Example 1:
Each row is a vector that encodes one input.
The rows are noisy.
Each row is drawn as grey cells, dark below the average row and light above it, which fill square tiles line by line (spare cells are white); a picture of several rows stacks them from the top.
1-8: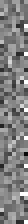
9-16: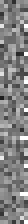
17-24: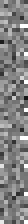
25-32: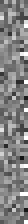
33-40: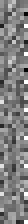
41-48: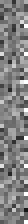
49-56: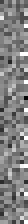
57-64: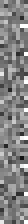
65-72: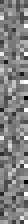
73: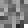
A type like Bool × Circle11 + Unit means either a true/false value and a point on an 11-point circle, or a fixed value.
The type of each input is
Bool × Bool × Bool + Line7.
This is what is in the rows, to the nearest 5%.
About 35% of them hold a point on a 7-point line. The rest hold three true/false values.
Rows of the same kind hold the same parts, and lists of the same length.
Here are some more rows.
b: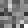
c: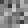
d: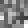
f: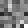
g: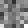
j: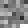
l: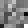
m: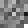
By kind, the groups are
b, f, g, l, m
c, d, j

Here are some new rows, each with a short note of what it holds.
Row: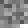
a point on a 7-point line
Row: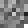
three true/false values
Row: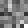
three true/false values
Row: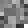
three true/false values
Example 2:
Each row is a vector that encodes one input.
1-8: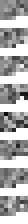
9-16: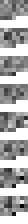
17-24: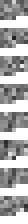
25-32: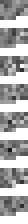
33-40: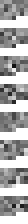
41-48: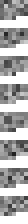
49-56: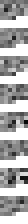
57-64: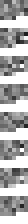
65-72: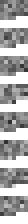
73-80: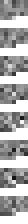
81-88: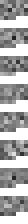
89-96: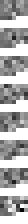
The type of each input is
Line7 × Tree13.
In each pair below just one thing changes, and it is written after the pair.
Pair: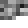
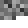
the node of the tree
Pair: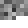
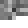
the node of the tree
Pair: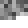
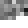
the place on the 7-point line
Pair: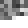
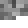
the node of the tree
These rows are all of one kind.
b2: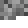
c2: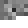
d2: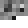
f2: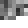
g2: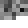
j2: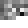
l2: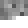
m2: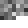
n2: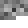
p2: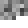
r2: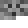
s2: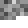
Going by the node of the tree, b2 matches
c2 and f2.
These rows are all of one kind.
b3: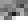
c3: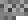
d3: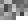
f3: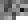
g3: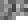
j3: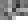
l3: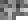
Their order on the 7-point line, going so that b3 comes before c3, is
d3, f3, l3, b3, j3, g3, c3.
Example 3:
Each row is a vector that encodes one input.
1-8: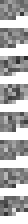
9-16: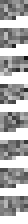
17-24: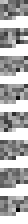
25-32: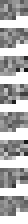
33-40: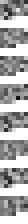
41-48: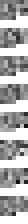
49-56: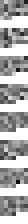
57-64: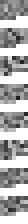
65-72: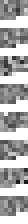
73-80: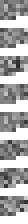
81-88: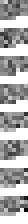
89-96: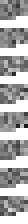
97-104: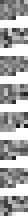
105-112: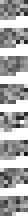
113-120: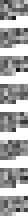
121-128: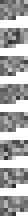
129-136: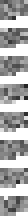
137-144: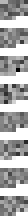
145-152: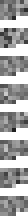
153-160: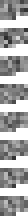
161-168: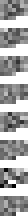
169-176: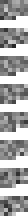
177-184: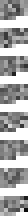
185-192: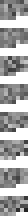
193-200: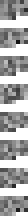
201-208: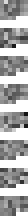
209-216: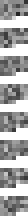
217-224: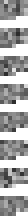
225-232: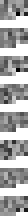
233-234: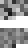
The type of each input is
Line7 + Tree9.
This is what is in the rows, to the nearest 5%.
About 50% of them hold a point on a 7-point line. The rest hold a node of a 9-node tree.
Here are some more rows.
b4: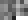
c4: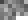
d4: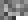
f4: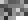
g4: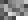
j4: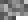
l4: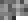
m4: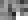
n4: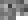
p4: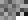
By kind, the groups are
b4, c4, d4, g4, j4, l4, m4, n4
f4, p4

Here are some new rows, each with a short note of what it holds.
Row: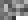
a point on a 7-point line
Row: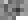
a node of a 9-node tree
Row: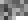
a node of a 9-node tree
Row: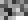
a node of a 9-node tree
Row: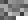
a point on a 7-point line
